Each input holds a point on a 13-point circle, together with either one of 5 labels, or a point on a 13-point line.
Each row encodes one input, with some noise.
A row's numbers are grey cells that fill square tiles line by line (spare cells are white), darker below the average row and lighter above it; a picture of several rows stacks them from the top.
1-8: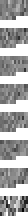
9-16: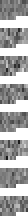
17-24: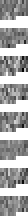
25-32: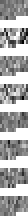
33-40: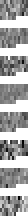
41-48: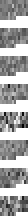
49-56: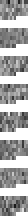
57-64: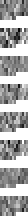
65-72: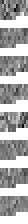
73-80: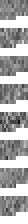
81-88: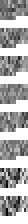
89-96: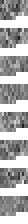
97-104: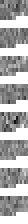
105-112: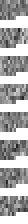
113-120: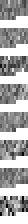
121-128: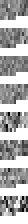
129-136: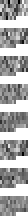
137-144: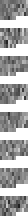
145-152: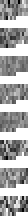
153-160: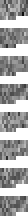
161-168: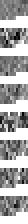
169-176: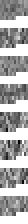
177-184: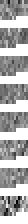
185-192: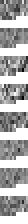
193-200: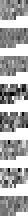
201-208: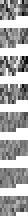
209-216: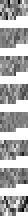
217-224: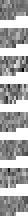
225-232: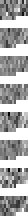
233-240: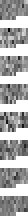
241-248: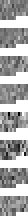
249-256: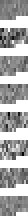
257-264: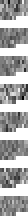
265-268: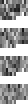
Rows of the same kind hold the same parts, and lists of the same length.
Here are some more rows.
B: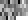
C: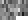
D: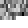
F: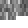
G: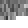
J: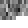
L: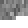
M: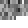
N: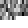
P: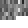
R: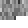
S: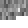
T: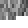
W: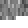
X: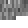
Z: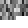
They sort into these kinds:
B, C, D, G, N, P, R, S, Z
F, J, L, M, T, W, X

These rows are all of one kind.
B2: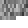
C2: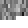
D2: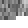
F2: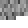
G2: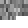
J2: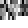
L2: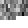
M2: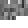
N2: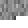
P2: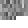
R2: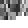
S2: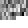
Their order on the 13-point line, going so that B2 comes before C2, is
P2, B2, L2, G2, J2, N2, M2, F2, C2, S2, R2, D2.
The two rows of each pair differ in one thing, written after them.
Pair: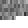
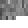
the place on the 13-point line
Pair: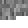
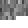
the place on the 13-point circle
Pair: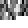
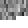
the place on the 13-point circle
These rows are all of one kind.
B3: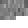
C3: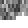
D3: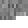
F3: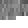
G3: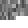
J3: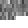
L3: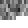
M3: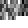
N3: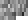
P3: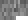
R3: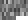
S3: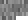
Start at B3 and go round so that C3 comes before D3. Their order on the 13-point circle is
B3, N3, R3, S3, C3, J3, D3, G3, P3, F3, L3, M3.
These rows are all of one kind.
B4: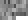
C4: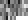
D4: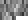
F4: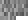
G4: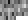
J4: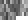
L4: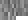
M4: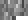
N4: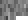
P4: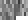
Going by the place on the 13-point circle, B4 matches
D4, F4, L4 and N4.
